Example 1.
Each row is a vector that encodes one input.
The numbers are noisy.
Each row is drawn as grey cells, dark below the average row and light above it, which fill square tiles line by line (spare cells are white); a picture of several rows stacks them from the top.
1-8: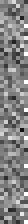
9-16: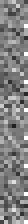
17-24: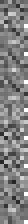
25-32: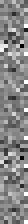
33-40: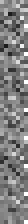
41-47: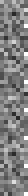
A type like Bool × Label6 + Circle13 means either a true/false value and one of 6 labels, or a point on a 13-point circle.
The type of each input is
Bool × Tree7.
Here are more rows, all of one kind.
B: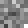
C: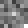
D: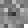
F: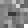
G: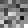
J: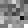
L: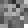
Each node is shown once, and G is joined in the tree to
J.
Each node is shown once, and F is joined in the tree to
C.
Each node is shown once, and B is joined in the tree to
C, D and J.
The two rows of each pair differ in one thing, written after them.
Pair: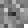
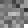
the true/false value
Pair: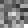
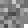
the true/false value
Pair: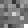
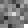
the node of the tree
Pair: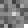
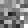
the true/false value
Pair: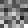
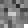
the node of the tree
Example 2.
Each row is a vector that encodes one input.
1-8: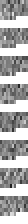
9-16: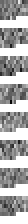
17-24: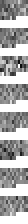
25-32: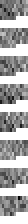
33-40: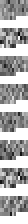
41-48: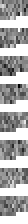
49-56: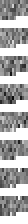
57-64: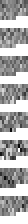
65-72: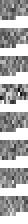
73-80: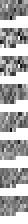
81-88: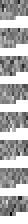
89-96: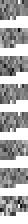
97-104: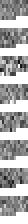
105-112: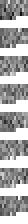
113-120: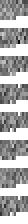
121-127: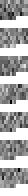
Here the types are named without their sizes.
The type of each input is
List(Line).
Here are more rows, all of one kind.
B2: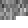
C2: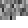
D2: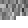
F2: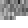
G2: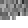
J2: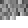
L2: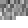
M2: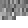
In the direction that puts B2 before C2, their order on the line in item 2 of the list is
J2, B2, C2, L2, M2, D2, F2, G2.
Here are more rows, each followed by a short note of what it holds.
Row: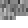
a list of two items
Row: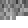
a list of two items
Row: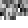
the empty list
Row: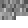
a list of two items
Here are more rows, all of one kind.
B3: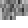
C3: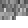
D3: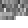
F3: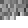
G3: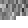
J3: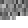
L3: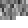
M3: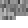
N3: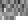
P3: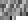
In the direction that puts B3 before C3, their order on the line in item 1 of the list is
P3, L3, B3, N3, M3, D3, C3, G3, J3, F3.
